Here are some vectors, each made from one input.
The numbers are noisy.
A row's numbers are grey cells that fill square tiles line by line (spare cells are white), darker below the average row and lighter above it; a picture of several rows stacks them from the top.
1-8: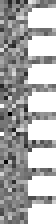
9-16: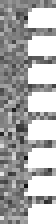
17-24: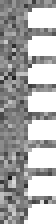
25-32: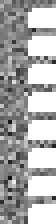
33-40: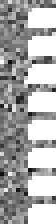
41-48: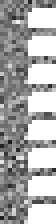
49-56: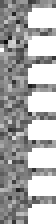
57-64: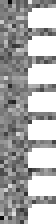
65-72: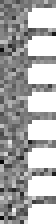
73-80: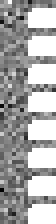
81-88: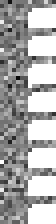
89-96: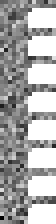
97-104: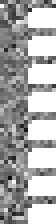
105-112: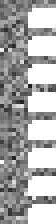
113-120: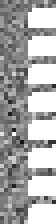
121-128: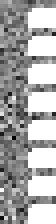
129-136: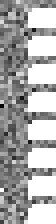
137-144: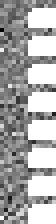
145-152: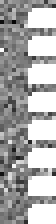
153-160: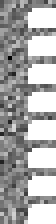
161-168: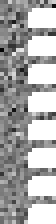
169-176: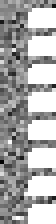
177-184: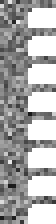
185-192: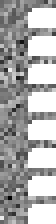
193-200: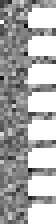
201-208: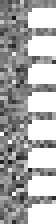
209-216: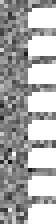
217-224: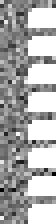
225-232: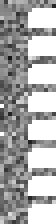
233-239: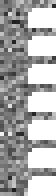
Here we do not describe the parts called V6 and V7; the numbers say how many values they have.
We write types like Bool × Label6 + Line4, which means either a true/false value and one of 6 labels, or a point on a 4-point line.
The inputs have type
Line8 × (Unit + V6 × V7) + Line12.
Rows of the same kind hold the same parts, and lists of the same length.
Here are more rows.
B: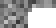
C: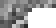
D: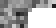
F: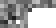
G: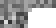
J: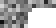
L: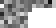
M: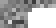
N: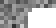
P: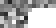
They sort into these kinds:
B, L, M
C, F, N
D, G, J, P

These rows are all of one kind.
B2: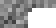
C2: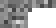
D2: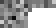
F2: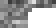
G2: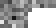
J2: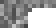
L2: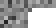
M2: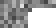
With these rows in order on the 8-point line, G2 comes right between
D2 and M2.
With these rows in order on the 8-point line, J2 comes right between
B2 and C2.
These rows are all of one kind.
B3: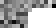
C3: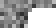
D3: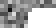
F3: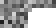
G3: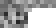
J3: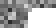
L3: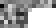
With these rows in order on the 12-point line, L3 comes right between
C3 and G3.
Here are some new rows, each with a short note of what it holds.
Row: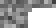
a point on an 8-point line, a value of V6 and a value of V7
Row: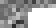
a point on an 8-point line
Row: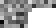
a point on a 12-point line
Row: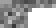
a point on an 8-point line
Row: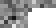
a point on an 8-point line, a value of V6 and a value of V7
